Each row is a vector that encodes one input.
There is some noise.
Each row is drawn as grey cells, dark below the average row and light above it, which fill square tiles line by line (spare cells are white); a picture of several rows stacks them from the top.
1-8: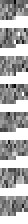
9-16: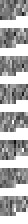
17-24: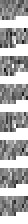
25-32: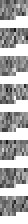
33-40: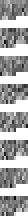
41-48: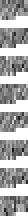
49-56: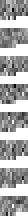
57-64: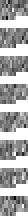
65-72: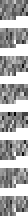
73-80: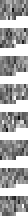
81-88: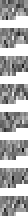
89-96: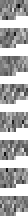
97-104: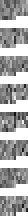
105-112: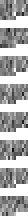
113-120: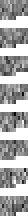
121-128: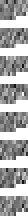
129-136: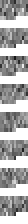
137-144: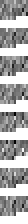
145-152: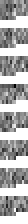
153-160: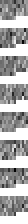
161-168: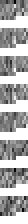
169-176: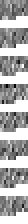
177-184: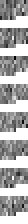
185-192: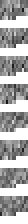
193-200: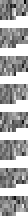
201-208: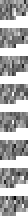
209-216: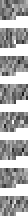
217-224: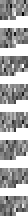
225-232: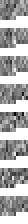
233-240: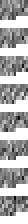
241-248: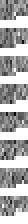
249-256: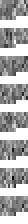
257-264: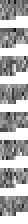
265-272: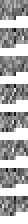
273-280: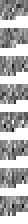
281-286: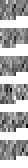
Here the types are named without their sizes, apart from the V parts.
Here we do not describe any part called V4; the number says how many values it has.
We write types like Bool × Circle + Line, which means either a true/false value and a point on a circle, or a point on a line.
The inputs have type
Bool × Bool × Bool × Bool × Line × List(V4).
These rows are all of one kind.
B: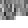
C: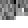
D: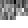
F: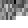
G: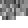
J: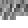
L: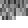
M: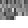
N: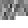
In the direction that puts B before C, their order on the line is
M, B, D, F, N, J, C, G, L.
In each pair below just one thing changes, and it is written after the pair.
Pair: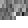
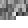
the value of V4 in item 1 of the list
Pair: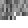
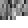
the place on the line
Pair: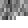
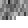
one of the four true/false values
